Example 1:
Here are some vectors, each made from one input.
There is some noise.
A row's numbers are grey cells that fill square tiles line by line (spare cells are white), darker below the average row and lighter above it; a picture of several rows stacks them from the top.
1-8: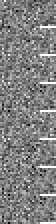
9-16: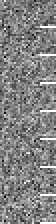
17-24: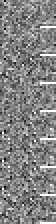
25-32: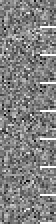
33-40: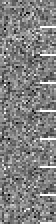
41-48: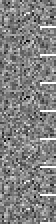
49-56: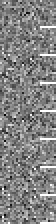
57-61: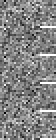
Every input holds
a point on a 6-point line and a true/false value.
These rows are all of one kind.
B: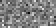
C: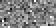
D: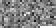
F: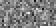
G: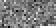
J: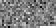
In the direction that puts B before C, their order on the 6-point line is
D, F, J, G, B, C.
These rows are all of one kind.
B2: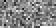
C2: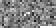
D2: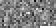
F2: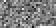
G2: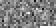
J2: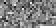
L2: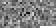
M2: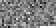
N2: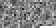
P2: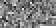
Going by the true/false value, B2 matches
L2 and N2.
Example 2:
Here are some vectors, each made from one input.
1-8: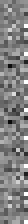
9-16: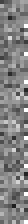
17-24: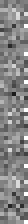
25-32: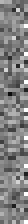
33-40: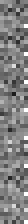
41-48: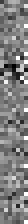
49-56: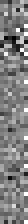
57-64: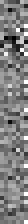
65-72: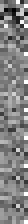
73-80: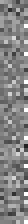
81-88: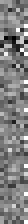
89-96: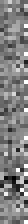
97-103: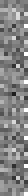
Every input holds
a list of up to two points on a 6-point circle.
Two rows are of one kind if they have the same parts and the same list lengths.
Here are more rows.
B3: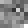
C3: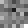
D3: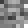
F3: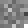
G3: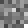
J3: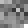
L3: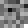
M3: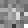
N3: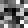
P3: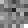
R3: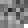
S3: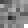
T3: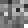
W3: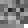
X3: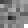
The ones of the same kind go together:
B3, D3, G3, J3, M3, R3, W3
C3, F3, L3, P3, S3, T3, X3
N3

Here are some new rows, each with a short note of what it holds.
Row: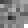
a list of one item
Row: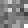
a list of two items
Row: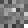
a list of two items
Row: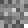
a list of two items
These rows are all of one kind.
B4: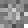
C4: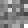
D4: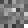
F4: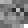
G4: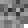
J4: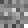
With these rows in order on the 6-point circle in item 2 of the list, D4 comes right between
F4 and G4.
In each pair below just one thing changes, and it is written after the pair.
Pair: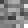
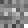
the place on the 6-point circle in item 1 of the list
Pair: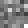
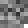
the place on the 6-point circle in item 1 of the list
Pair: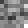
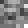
the place on the 6-point circle in item 2 of the list
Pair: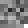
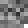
the place on the 6-point circle in item 2 of the list
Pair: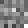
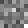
the place on the 6-point circle in item 2 of the list
